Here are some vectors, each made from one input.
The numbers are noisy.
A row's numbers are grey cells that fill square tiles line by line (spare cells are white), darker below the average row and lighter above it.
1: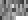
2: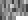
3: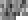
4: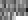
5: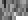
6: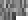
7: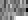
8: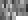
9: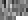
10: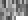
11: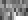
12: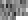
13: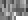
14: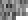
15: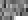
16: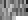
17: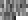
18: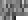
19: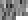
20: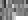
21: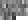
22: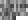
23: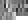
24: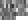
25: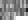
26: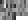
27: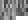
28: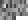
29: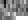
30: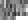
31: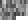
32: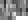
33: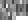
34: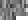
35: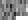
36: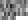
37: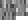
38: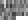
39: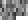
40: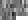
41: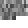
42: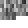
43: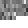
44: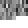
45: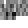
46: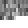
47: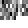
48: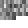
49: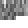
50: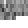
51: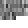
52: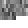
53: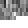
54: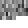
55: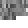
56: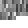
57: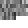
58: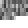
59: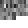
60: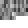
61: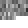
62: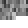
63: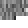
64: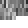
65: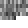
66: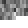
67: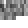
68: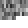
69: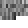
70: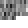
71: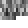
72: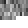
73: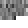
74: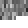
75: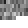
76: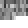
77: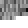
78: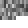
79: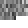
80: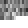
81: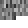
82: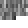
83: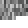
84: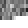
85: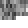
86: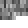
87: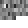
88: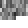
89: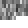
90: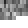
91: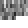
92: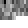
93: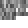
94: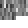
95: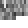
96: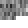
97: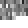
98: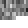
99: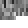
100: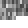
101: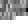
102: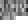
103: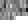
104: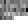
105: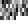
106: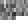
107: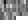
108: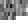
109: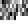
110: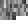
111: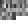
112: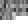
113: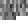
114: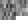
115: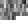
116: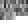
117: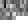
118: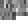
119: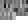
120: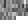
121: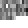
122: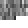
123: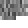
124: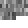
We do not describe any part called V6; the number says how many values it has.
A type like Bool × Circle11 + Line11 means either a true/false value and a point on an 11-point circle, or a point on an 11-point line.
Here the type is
List2(Bool × V6).
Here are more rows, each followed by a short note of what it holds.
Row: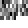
the empty list
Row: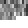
a list of two items
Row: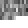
a list of two items
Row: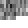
a list of one item
